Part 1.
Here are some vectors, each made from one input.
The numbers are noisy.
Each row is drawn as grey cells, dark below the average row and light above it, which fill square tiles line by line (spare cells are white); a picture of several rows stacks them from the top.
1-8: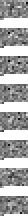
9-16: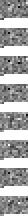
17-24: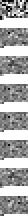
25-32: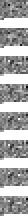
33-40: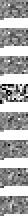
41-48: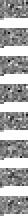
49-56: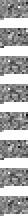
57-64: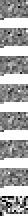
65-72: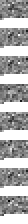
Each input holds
either a fixed value, or one of 7 labels and a true/false value.
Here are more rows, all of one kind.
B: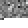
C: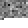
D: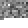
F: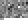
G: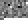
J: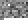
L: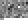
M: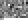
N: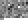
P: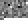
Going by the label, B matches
D and J.
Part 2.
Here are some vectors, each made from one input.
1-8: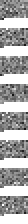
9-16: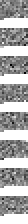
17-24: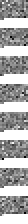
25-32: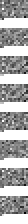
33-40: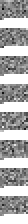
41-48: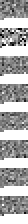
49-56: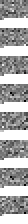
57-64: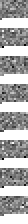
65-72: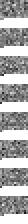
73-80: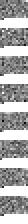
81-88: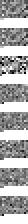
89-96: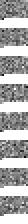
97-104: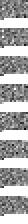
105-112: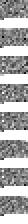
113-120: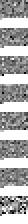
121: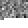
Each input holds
a list of up to two points on a 10-point line.
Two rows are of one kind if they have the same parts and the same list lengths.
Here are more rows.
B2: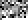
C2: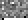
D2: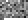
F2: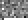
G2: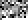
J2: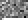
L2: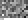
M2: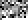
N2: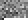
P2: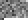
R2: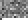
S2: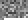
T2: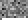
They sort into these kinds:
B2, G2, M2
C2, D2, F2, J2, L2
N2, P2, R2, S2, T2

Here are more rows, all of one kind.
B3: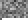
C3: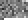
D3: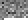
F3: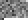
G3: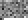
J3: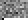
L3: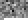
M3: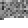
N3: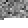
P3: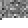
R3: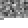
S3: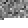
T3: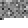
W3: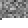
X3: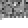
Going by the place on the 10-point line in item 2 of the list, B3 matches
F3, L3, N3 and W3.
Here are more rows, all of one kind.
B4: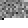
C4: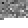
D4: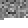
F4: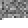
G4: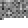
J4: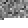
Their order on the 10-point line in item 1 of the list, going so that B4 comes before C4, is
B4, J4, C4, D4, F4, G4.
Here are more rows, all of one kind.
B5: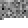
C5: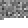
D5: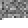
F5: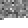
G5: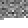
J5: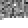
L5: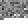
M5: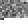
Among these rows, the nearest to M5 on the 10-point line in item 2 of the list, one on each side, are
D5 and F5.
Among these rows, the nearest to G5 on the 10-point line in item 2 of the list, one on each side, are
B5 and J5.
